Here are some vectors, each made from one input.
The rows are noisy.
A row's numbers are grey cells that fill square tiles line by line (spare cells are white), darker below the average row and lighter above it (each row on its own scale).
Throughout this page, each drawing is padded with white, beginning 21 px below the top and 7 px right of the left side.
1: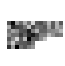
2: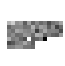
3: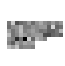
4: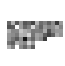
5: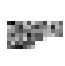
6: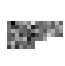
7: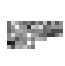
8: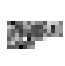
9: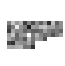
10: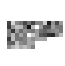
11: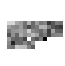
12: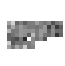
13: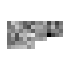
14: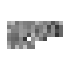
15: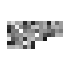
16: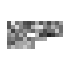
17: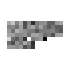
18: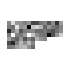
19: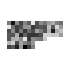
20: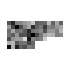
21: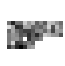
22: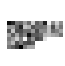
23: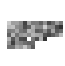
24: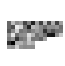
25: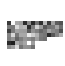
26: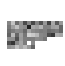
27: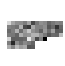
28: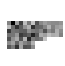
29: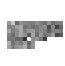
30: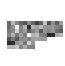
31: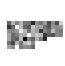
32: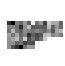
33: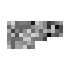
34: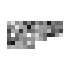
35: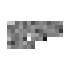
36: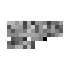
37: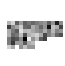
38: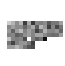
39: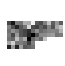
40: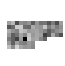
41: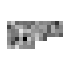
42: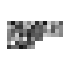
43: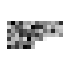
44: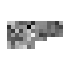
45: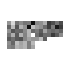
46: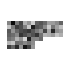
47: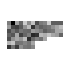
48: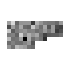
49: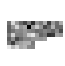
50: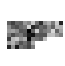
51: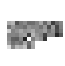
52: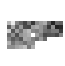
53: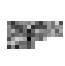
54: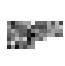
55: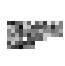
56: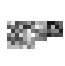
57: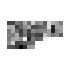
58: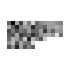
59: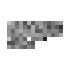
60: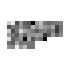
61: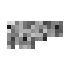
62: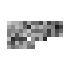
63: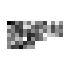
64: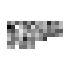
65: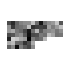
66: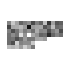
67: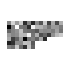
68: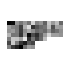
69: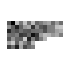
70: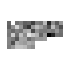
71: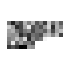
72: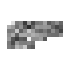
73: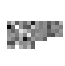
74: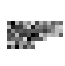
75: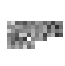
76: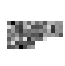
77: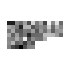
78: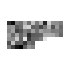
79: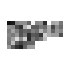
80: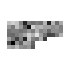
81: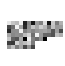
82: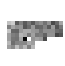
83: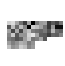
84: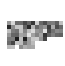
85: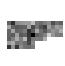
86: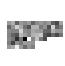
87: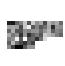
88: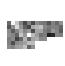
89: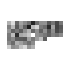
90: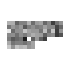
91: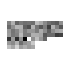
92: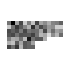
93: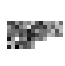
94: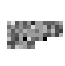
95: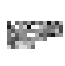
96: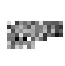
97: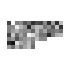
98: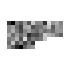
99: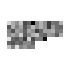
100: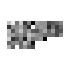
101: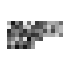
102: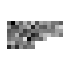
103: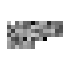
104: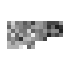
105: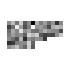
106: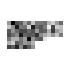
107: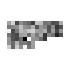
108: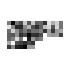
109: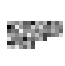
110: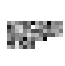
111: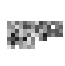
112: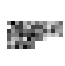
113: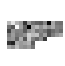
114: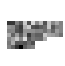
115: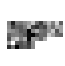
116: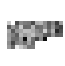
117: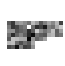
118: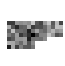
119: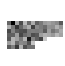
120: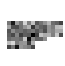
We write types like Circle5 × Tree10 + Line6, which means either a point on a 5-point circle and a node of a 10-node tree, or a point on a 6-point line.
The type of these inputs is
Bool × Line9 + Line7.
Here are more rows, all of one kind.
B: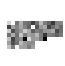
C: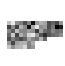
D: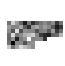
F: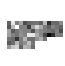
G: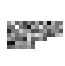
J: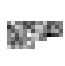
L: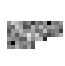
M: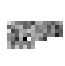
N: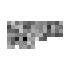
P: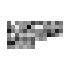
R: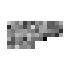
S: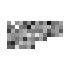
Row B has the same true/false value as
C, D, M and R.
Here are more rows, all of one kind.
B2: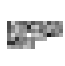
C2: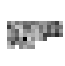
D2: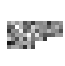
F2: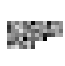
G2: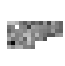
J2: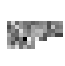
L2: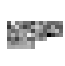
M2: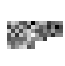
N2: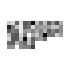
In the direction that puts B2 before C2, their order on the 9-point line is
L2, M2, B2, G2, D2, F2, N2, C2, J2.
